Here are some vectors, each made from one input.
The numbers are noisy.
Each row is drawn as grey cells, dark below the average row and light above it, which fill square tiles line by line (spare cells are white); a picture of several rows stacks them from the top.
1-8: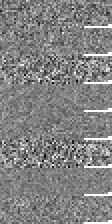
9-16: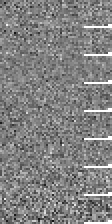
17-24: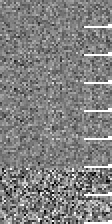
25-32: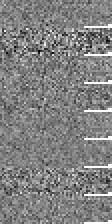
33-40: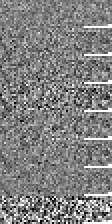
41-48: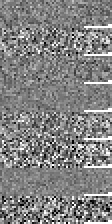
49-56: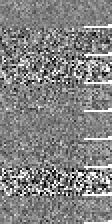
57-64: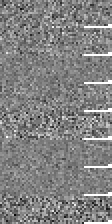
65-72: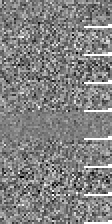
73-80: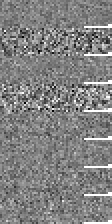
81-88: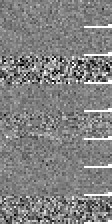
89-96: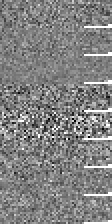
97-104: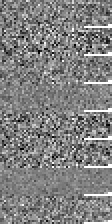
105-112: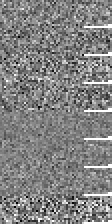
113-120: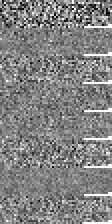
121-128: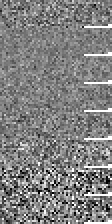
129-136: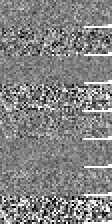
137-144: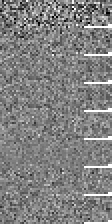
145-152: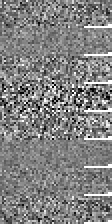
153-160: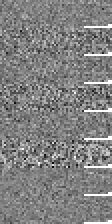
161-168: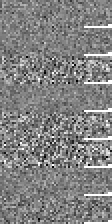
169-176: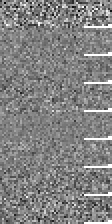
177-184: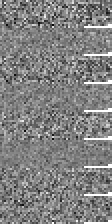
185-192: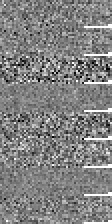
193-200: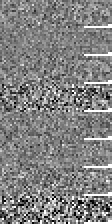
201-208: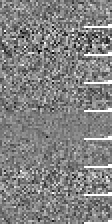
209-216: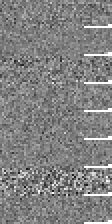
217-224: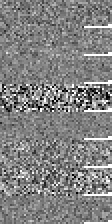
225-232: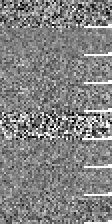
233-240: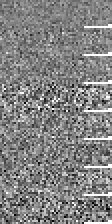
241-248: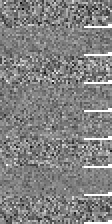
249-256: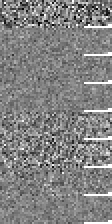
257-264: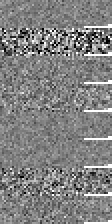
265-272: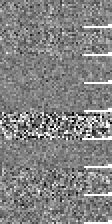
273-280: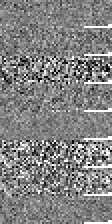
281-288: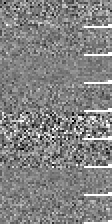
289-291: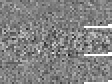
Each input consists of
a point on a 6-point line, together with either a point on a 20-point circle, or a fixed value.
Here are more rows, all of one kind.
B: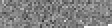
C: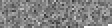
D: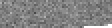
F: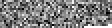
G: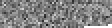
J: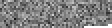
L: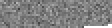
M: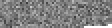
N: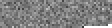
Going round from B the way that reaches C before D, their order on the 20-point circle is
B, G, C, D, J, F, M, N, L.
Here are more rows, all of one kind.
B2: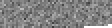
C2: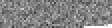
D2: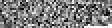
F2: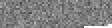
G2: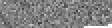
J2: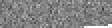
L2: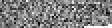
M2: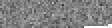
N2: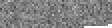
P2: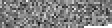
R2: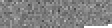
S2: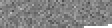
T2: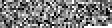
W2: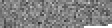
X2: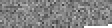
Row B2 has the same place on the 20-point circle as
C2, L2, M2 and P2.
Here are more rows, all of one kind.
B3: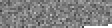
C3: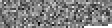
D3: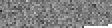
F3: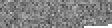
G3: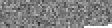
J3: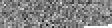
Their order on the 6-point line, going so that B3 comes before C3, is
D3, B3, C3, G3, J3, F3.
